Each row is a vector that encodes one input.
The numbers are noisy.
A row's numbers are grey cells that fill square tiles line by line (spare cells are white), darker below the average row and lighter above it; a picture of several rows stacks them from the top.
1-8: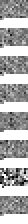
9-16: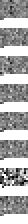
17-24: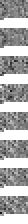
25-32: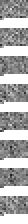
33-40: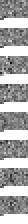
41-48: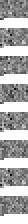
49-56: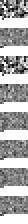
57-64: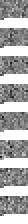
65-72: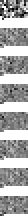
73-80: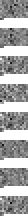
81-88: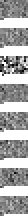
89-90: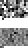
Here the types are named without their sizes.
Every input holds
a list of points on a line.
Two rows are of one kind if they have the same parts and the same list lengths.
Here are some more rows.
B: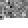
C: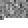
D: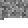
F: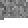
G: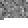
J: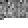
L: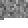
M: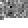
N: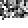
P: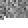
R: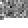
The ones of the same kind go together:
B, C, M, P, R
D, F, G, J, L
N

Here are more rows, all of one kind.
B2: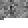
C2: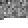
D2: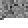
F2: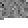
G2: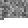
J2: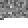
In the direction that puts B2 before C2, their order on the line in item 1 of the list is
D2, B2, F2, G2, J2, C2.
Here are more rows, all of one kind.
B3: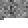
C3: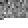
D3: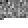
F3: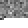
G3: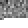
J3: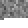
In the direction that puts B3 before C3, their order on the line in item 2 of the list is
J3, B3, D3, F3, C3, G3.
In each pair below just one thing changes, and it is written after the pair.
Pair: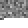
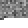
the place on the line in item 2 of the list
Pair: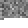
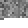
the place on the line in item 2 of the list
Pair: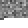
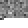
the place on the line in item 2 of the list
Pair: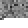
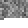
the place on the line in item 1 of the list
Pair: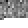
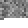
the place on the line in item 1 of the list
